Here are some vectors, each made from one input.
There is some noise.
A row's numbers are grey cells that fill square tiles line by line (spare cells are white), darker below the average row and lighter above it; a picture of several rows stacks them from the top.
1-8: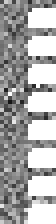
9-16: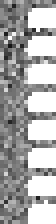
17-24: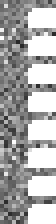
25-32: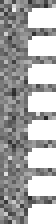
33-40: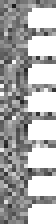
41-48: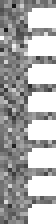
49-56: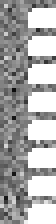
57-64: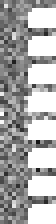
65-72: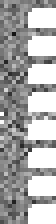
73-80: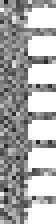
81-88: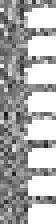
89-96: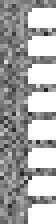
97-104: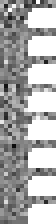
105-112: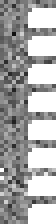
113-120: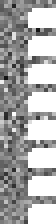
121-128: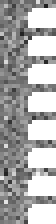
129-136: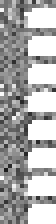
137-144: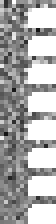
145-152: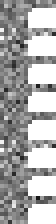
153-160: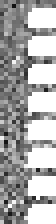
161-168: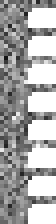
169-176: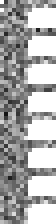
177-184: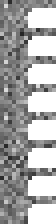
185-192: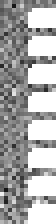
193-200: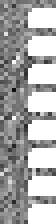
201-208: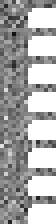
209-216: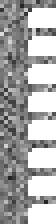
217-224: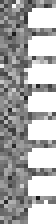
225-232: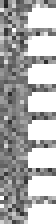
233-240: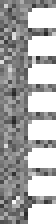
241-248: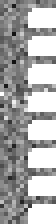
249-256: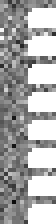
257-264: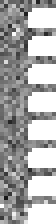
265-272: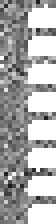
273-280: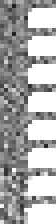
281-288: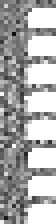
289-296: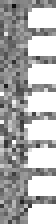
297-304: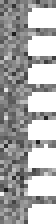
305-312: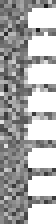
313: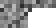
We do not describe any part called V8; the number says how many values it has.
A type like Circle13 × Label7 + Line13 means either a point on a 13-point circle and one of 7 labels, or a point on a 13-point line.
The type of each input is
Bool × (Tree13 + V8) + Circle10 + Unit.
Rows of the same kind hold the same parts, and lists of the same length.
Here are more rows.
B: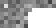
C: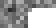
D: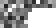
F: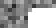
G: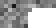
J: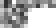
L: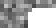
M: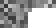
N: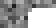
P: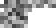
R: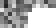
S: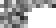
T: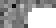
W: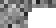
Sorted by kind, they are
B, C, F, G, L, N, T
D
J, P, R, S
M, W

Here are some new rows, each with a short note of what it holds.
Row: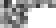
a point on a 10-point circle
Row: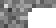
a node of a 13-node tree and a true/false value
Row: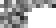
a point on a 10-point circle
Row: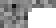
a node of a 13-node tree and a true/false value
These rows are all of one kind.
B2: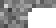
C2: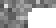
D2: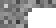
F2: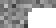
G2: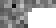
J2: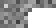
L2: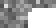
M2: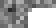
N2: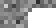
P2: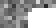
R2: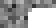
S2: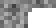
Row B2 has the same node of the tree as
D2 and J2.
